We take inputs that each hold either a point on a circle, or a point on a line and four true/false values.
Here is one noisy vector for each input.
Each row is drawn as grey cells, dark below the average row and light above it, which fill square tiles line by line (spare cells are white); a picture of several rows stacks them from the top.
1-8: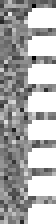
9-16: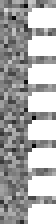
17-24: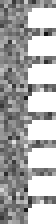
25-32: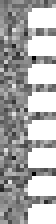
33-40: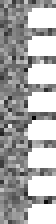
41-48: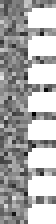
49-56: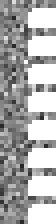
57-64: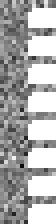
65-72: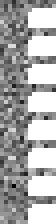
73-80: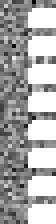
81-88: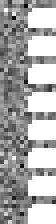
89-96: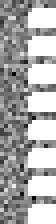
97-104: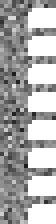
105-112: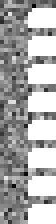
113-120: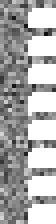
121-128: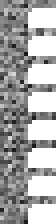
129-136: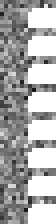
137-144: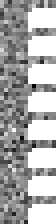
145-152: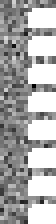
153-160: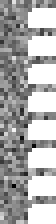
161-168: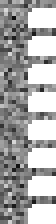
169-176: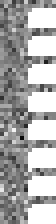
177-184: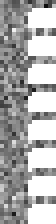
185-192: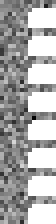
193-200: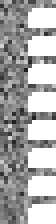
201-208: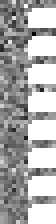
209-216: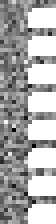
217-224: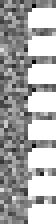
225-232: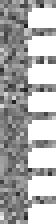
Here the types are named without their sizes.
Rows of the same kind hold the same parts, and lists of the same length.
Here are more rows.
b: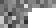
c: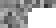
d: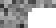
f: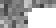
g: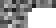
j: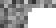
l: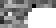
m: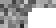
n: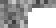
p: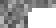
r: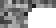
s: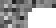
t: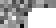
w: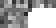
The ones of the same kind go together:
b, c, f, n, p
d, g, j, l, m, r, s, t, w

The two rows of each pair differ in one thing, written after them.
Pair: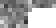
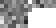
the place on the line
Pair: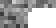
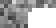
the place on the line
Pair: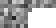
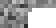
one of the four true/false values
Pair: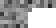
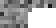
the place on the line
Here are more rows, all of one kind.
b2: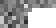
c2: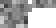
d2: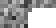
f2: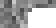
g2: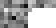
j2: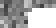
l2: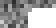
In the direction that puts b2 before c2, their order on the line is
b2, d2, c2, g2, f2, j2, l2.
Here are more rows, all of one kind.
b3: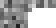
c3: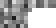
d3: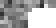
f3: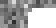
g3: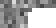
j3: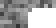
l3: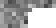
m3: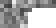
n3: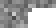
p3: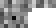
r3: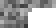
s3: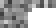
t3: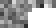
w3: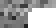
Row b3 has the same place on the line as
j3, l3 and r3.
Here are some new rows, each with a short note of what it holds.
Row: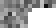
a point on a line and four true/false values
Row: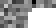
a point on a circle
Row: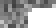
a point on a line and four true/false values
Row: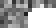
a point on a circle
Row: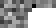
a point on a circle
